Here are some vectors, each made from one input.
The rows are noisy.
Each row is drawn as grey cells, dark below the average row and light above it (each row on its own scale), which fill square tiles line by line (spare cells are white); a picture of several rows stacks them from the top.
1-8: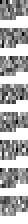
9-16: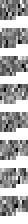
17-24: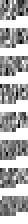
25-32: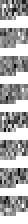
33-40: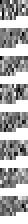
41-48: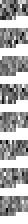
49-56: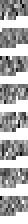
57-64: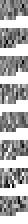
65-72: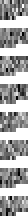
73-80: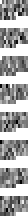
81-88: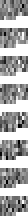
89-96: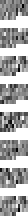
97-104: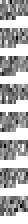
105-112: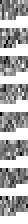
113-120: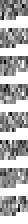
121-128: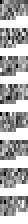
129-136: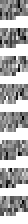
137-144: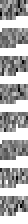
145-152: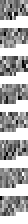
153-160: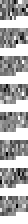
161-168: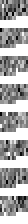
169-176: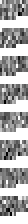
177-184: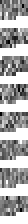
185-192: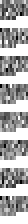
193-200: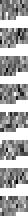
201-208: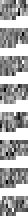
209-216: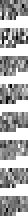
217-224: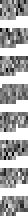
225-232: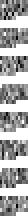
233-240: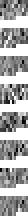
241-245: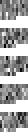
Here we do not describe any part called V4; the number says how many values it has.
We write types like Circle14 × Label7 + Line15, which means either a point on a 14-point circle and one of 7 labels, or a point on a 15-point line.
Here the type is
List3(Bool × V4).
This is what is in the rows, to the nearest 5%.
All of them are lists of up to three items, each a true/false value and a value of V4: about 5% are empty, 15% hold one, 20% two and 60% three.
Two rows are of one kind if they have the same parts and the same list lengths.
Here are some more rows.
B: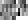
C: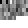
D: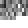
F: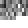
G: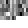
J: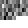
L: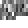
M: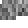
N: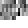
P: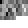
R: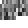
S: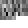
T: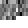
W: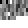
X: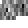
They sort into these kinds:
B, N
C, J, P, S, W
D, F
G, L, M, R, T, X

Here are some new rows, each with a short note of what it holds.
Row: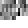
the empty list
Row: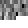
a list of three items
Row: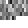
a list of two items
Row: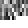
a list of two items
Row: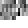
the empty list
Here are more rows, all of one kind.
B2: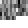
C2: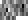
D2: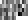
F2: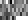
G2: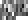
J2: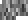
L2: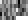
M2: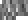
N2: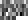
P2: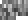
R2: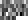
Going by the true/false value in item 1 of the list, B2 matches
D2 and L2.
